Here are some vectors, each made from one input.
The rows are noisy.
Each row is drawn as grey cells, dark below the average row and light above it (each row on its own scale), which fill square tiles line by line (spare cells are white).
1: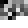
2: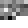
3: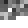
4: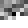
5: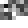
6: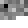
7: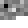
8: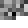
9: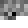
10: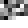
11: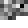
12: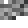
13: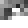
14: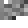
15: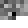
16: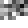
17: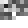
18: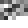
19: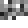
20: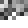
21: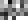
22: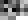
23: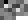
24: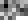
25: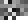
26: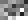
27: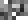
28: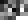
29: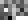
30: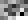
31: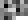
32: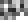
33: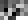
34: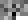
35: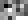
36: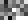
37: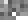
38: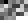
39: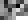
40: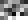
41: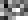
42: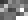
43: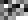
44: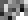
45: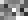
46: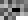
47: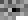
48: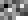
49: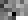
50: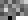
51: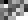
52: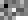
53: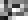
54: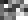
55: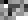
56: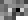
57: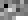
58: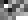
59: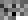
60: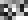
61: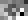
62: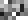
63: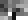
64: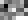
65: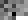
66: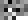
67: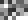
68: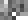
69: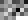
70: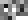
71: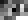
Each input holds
a node of each of two 10-node trees.
